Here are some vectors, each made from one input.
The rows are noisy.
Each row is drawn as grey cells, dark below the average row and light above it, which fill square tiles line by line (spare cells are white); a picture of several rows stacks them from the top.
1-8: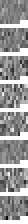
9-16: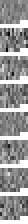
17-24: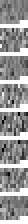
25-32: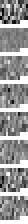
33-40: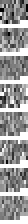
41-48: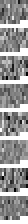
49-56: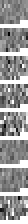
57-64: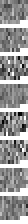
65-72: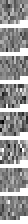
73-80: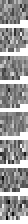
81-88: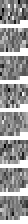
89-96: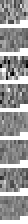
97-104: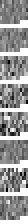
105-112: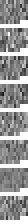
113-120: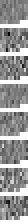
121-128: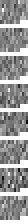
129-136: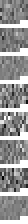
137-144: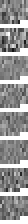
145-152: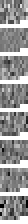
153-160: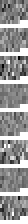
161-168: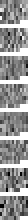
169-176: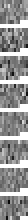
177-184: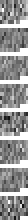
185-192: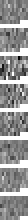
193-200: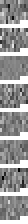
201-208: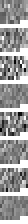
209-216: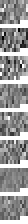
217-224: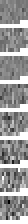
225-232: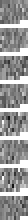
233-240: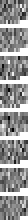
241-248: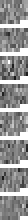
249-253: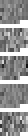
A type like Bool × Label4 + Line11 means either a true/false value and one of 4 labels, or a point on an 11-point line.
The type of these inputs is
(Bool × Tree13 + Circle9) × Line7 + Tree9.
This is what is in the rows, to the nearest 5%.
About 70% of them hold a point on a 7-point line, together with either a point on a 9-point circle, or a node of a 13-node tree and a true/false value. The rest hold a node of a 9-node tree.
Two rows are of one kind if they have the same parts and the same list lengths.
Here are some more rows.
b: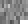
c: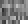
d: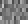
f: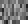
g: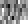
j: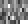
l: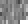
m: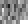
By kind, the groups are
b, g, j, l
c, d, f
m

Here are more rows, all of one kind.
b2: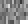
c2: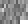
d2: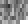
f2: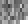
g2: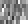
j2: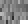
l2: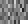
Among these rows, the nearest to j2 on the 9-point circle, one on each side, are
f2 and g2.
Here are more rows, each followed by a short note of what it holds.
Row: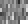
a point on a 9-point circle and a point on a 7-point line
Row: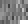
a node of a 9-node tree
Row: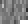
a node of a 9-node tree
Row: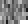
a node of a 9-node tree
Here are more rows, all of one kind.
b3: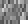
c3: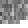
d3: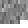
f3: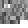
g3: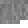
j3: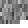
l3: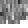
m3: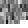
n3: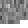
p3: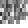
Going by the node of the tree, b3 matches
f3 and l3.
